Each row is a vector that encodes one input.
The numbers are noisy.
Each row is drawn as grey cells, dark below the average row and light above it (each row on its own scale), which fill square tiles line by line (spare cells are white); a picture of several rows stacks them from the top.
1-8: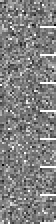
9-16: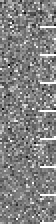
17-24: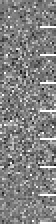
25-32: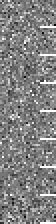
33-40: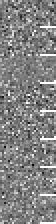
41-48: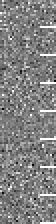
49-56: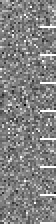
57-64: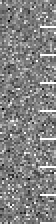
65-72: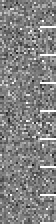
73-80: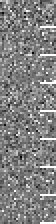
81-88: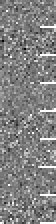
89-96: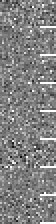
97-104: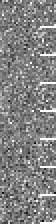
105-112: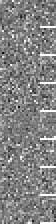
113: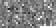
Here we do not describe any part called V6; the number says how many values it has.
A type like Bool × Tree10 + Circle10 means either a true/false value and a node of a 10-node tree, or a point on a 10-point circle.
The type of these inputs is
(Bool × Bool × Bool + Unit) × Tree7 × V6.
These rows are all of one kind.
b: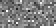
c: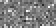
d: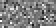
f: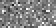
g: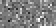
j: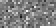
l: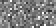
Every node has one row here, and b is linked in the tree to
c.
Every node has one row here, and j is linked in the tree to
d and l.
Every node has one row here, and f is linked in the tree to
g and l.
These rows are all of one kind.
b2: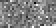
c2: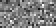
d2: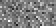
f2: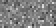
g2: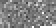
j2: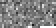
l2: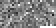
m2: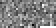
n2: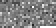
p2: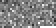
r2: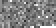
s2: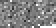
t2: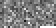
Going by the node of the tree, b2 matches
d2 and n2.
